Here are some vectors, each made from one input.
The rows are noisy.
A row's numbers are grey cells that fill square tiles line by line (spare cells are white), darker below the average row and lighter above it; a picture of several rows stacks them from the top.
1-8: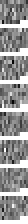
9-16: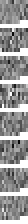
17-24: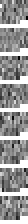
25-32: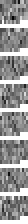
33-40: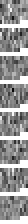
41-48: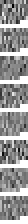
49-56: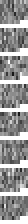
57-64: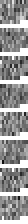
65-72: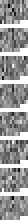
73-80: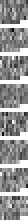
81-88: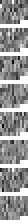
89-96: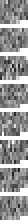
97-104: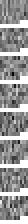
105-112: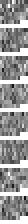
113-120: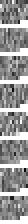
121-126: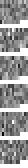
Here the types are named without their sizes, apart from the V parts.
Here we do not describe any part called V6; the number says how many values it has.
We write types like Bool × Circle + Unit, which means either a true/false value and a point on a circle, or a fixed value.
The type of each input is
(Circle + Line) × V6.
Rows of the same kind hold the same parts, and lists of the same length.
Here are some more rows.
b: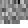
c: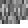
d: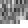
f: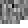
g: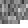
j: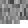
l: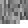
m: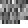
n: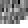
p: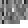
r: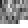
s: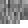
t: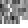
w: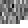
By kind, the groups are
b, d, m, n, p, r, t
c, f, g, j, l, s, w

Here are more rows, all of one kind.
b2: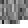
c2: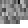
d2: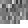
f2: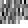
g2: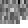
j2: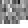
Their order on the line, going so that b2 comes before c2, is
d2, f2, b2, g2, c2, j2.
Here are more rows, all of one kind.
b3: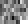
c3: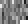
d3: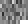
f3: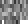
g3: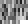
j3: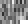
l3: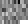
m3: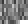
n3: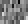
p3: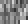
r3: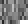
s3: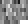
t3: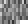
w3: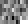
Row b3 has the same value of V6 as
g3, j3 and w3.
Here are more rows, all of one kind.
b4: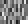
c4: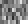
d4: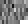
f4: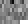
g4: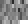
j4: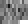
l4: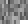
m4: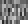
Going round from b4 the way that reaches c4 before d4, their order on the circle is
b4, c4, j4, d4, l4, m4, f4, g4.
